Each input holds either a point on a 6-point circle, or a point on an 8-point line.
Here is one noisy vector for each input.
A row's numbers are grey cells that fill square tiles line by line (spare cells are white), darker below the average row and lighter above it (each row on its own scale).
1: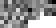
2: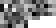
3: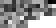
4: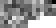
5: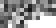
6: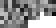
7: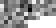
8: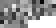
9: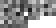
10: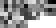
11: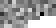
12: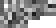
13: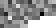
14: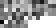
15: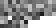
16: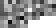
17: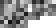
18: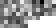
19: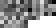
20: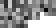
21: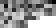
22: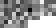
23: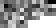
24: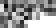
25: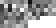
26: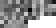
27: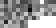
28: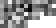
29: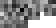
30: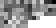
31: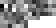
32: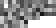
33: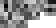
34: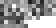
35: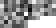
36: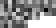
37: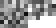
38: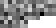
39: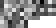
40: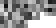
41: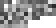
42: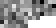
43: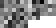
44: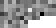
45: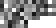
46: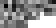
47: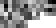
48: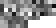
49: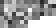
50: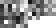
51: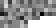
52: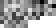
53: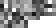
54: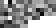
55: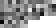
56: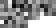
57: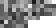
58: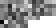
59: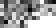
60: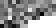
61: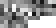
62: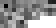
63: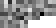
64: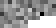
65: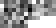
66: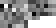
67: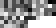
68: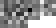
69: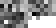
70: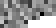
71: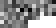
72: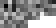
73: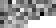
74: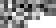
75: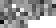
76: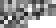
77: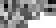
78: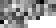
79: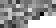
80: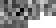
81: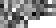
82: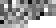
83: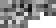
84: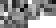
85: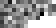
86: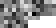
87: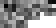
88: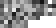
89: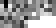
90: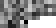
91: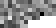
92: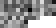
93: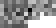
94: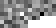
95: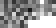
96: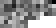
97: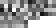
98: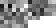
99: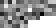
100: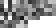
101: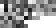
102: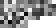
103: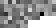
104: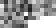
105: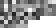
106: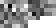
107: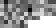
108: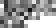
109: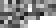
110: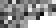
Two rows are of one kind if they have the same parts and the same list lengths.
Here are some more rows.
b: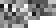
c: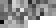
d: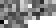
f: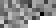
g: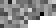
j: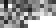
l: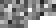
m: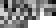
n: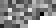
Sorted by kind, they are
b, c, d, f, g, l, n
j, m

